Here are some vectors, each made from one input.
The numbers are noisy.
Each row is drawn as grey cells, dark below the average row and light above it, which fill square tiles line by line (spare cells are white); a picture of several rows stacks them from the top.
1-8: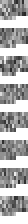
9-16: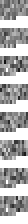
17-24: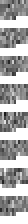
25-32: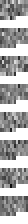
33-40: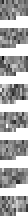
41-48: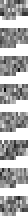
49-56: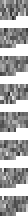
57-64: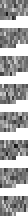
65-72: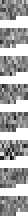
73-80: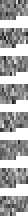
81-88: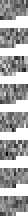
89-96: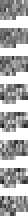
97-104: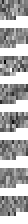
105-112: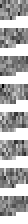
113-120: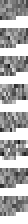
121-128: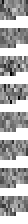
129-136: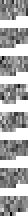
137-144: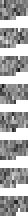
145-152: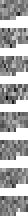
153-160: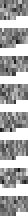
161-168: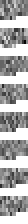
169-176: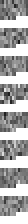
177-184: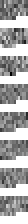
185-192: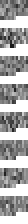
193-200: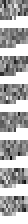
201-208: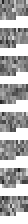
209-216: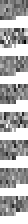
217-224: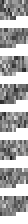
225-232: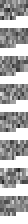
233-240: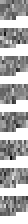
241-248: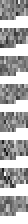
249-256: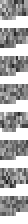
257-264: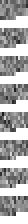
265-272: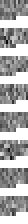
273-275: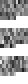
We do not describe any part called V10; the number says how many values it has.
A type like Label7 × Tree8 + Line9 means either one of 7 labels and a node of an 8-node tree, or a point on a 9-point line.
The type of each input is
Bool × Line5 × (List2(V10) + Tree8).
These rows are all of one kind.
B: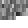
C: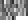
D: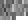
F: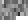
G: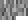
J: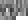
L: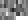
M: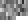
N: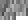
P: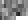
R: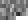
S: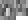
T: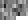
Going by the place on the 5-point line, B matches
C and R.
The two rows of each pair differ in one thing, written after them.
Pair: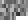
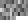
the value of V10 in item 1 of the list
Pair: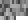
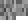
the place on the 5-point line
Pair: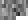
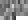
the true/false value
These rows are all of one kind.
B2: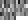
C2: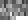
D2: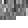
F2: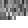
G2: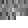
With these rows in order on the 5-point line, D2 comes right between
B2 and F2.
